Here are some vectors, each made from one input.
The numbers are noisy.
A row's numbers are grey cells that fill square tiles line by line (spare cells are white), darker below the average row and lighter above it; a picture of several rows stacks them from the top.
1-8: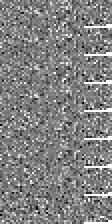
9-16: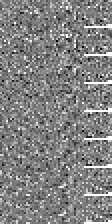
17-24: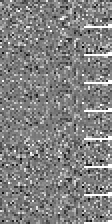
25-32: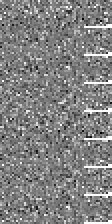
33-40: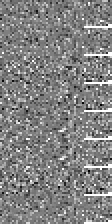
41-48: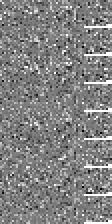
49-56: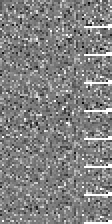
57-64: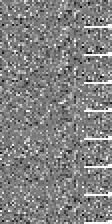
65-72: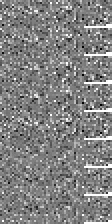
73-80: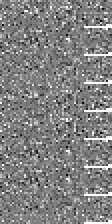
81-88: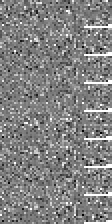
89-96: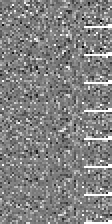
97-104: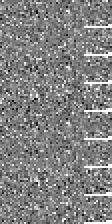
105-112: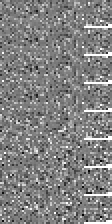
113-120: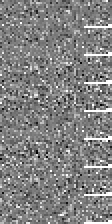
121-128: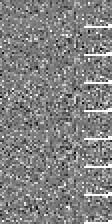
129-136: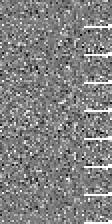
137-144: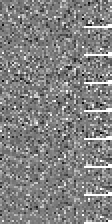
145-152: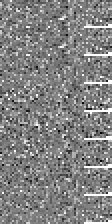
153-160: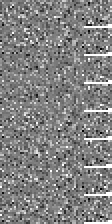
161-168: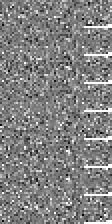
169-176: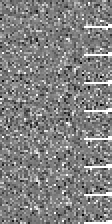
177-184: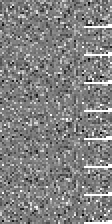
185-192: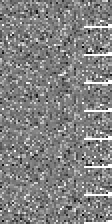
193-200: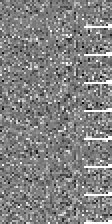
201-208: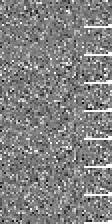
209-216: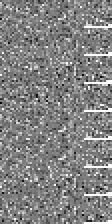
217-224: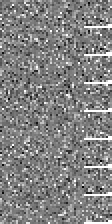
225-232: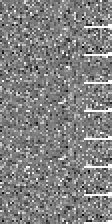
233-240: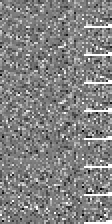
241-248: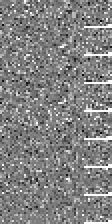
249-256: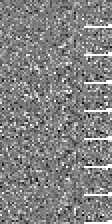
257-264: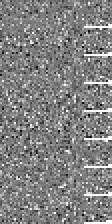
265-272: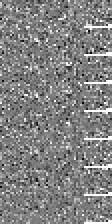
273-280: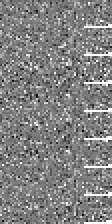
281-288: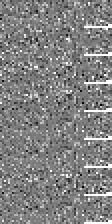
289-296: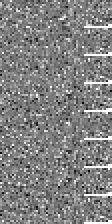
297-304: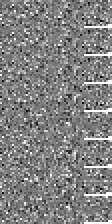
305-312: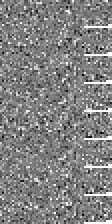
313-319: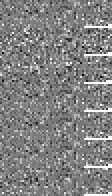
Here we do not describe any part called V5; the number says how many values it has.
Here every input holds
either a point on a 9-point line, a true/false value and a value of V5, or a point on a 12-point line.
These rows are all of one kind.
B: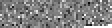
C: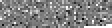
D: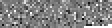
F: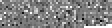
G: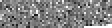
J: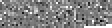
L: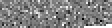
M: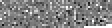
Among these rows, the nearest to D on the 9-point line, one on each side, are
B and G.
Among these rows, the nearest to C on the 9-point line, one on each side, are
G and M.
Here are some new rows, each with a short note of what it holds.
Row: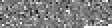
a point on a 12-point line
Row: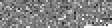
a point on a 12-point line
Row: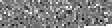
a point on a 9-point line, a true/false value and a value of V5
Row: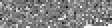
a point on a 12-point line
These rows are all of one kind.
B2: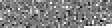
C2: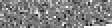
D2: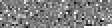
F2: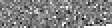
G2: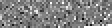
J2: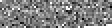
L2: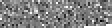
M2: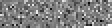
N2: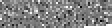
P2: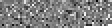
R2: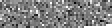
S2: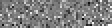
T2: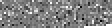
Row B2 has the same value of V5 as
F2, S2 and T2.
